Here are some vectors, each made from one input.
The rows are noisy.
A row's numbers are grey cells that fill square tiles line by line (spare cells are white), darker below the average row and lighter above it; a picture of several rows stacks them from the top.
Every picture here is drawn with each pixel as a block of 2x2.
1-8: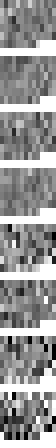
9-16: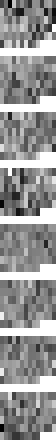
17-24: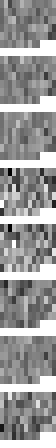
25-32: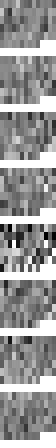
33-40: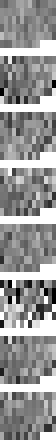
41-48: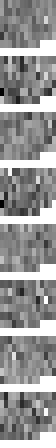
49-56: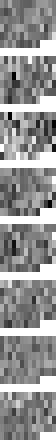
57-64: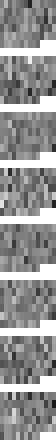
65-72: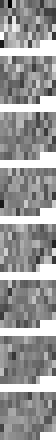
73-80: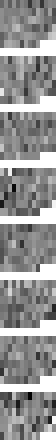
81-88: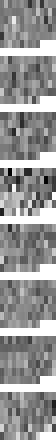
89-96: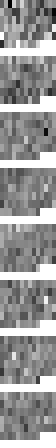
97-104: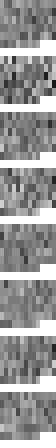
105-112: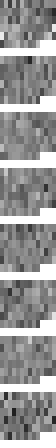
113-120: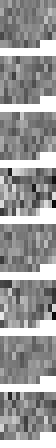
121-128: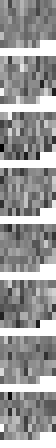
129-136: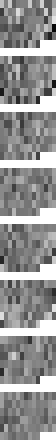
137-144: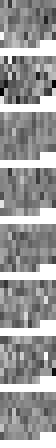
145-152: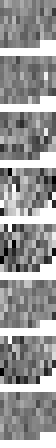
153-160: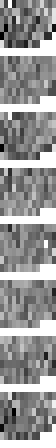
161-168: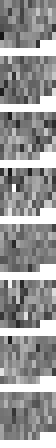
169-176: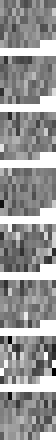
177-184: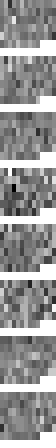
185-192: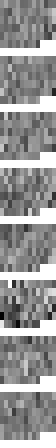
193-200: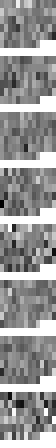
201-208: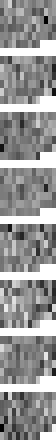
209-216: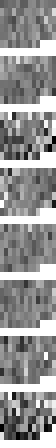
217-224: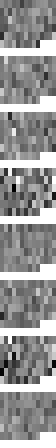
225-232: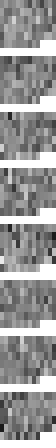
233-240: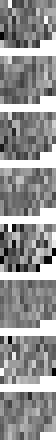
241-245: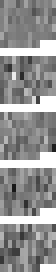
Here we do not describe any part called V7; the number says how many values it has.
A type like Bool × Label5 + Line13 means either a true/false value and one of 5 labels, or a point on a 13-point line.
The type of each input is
Bool × Line8 × Line9 × Tree9 × Tree9 × (Tree9 + Unit) × V7.
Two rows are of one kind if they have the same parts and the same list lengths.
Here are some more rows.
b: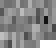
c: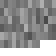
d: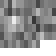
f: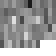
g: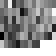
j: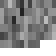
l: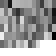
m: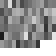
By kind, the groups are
b, c, l
d, f, g, j, m

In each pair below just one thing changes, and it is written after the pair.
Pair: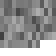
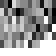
the true/false value
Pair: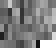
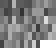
the place on the 8-point line
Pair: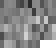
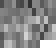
the place on the 8-point line
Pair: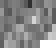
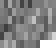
the node of one of the three trees
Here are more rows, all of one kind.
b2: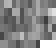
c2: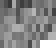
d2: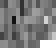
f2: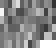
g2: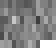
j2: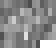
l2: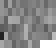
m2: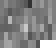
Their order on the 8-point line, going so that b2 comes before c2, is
j2, b2, f2, d2, c2, g2, l2, m2.
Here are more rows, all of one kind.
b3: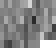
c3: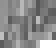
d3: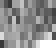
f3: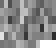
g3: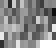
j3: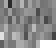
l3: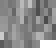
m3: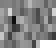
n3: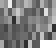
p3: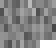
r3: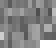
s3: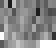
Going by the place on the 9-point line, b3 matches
g3, j3, m3 and r3.
